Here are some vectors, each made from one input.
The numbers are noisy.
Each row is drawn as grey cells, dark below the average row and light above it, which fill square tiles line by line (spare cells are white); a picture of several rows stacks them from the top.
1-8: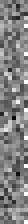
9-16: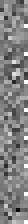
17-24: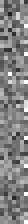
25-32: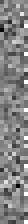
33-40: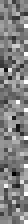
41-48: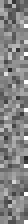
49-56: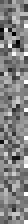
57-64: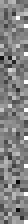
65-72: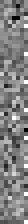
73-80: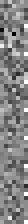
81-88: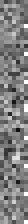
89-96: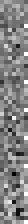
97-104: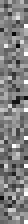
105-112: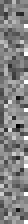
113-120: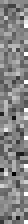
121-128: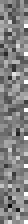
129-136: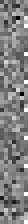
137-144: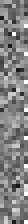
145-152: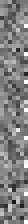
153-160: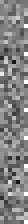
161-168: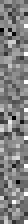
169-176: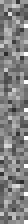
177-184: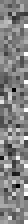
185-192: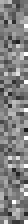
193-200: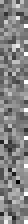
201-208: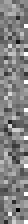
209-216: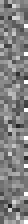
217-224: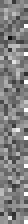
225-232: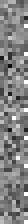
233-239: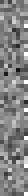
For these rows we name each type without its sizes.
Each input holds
a point on a line, together with either a point on a line, or four true/false values.
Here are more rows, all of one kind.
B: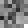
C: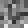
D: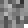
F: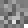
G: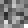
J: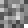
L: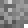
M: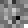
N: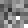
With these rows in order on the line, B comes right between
C and M.
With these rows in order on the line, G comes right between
F and N.
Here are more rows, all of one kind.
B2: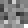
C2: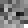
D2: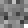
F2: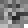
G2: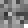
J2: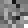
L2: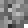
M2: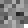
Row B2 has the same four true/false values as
D2 and L2.
